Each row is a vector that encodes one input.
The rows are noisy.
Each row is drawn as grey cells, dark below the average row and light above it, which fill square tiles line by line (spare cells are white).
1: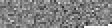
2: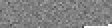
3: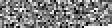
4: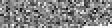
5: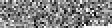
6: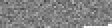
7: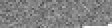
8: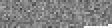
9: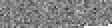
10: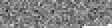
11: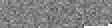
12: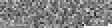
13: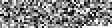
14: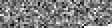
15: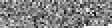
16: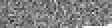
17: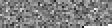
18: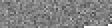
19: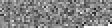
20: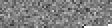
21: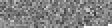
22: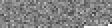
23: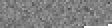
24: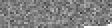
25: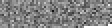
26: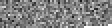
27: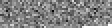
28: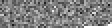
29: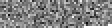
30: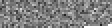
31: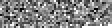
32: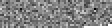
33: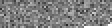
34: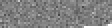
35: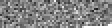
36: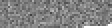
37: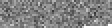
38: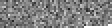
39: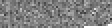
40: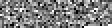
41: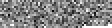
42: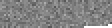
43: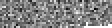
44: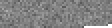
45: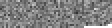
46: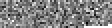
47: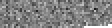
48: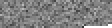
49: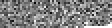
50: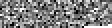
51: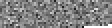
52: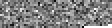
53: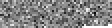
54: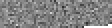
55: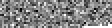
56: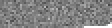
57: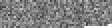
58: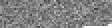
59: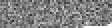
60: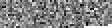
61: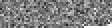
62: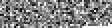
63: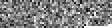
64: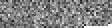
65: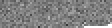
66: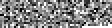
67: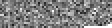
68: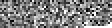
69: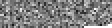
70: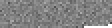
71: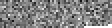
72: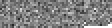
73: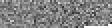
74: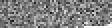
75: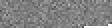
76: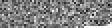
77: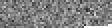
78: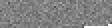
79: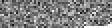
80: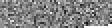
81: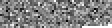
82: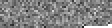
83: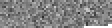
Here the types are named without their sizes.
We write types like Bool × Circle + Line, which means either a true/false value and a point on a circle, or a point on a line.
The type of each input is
(Line × Line + Unit) × Tree.
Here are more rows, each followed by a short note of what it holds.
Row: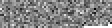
a node of a tree
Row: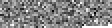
a point on each of two lines and a node of a tree
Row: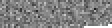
a node of a tree
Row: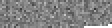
a node of a tree
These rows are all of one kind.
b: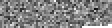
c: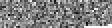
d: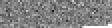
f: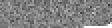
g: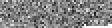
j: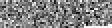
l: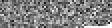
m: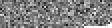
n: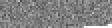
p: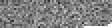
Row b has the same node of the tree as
f and g.
